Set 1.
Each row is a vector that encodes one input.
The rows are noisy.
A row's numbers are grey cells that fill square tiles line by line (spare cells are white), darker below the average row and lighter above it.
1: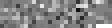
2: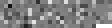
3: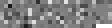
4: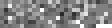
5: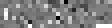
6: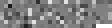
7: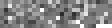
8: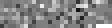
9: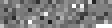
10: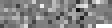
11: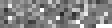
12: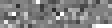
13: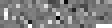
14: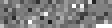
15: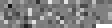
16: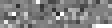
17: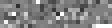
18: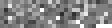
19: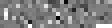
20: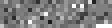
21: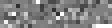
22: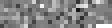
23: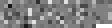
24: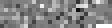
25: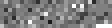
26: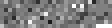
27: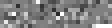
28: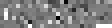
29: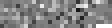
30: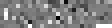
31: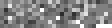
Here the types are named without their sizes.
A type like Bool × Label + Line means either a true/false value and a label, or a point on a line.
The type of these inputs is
Label.
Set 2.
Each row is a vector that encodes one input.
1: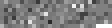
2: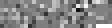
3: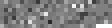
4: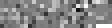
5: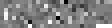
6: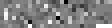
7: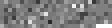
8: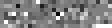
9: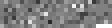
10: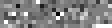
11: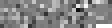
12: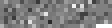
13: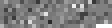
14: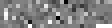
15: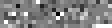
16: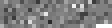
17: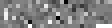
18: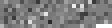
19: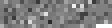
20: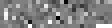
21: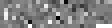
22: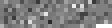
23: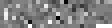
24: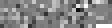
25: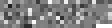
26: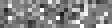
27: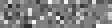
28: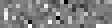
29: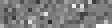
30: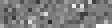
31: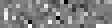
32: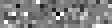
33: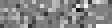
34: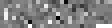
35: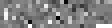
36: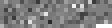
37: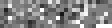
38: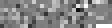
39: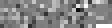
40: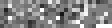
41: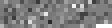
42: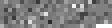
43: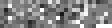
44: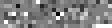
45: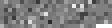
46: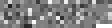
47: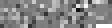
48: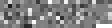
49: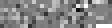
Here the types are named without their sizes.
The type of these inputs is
Label.
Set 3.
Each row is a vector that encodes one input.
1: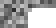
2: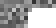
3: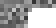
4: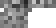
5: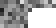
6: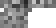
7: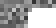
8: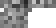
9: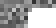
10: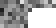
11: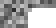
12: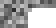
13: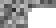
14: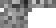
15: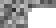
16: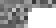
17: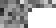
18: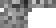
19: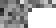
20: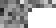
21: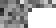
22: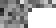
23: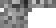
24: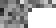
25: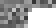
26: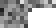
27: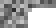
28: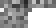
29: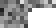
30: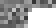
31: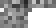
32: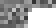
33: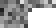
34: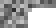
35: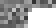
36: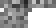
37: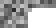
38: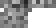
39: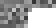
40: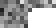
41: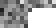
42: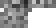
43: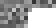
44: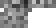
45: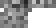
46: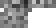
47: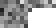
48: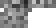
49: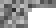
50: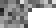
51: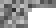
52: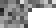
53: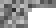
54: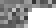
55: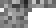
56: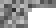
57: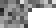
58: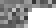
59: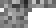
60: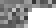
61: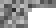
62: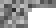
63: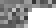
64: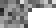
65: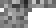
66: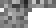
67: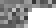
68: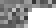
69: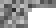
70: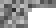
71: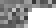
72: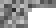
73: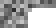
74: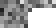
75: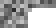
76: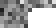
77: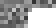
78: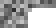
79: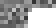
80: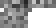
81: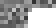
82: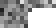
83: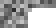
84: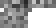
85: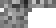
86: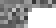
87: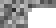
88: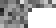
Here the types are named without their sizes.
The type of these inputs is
Label.
